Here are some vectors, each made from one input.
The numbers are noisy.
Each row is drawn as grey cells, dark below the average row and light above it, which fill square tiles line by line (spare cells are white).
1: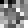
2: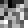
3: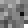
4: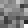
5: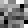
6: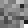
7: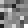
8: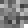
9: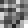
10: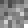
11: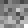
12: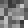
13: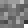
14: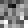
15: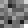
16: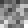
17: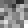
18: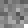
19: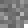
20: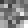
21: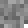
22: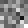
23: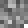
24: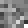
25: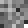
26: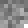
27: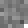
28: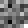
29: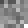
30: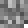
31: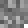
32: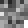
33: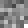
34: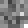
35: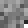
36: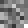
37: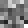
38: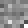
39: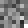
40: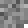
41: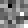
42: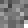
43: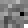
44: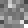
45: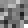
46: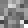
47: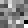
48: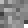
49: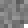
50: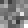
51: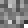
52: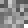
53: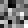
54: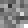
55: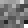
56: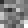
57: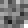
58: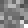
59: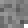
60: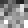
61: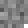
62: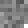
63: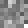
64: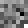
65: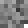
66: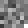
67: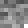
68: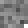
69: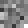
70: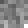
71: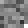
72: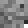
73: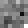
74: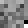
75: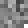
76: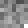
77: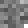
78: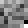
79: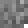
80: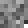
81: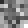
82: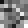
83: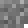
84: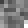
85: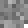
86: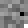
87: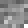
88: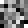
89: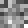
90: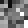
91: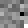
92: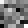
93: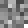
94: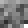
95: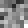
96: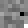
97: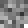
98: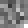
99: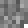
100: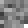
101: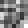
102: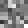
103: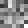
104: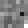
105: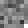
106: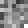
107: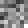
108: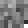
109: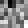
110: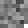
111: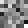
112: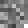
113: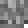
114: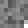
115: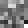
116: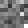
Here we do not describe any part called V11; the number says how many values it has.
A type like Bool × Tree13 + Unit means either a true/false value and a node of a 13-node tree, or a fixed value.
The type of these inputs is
Bool × Tree9 + V11.
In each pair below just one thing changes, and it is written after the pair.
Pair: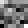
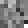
the node of the tree
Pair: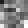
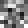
the node of the tree
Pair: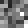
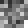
the true/false value
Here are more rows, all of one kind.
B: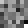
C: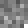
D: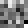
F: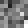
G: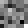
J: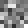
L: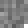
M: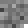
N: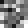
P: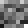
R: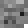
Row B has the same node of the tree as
J and L.
